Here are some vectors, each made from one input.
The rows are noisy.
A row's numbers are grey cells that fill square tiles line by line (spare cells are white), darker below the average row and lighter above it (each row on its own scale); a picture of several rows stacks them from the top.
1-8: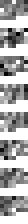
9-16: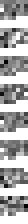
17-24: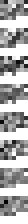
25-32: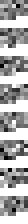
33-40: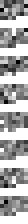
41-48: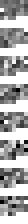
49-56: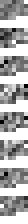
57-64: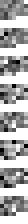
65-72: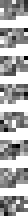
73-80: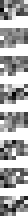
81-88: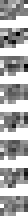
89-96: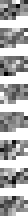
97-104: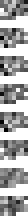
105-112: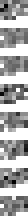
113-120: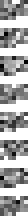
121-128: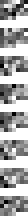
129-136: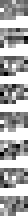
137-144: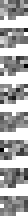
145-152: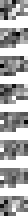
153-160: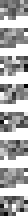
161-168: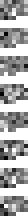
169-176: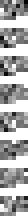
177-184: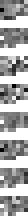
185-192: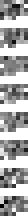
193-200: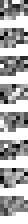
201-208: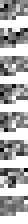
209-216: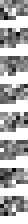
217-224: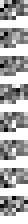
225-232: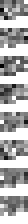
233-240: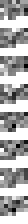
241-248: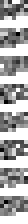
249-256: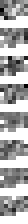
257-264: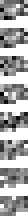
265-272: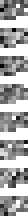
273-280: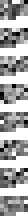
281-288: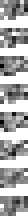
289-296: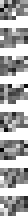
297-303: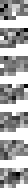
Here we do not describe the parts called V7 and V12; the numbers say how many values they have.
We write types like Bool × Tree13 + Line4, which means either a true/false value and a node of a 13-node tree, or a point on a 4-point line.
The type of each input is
(Circle8 + Line5) × V7 × V7 + Line3 × Line6 × V12.
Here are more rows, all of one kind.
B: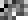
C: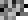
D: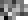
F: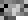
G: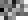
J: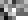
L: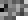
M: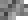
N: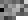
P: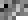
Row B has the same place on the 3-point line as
F, L, N and P.
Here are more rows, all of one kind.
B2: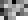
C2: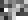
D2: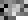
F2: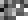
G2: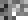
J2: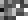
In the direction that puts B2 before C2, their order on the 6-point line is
F2, J2, G2, B2, C2, D2.
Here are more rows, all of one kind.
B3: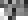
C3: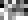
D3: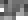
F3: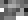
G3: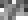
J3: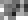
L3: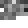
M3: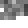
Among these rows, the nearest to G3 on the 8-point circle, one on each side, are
B3 and C3.
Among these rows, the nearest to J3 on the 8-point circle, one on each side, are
B3 and D3.
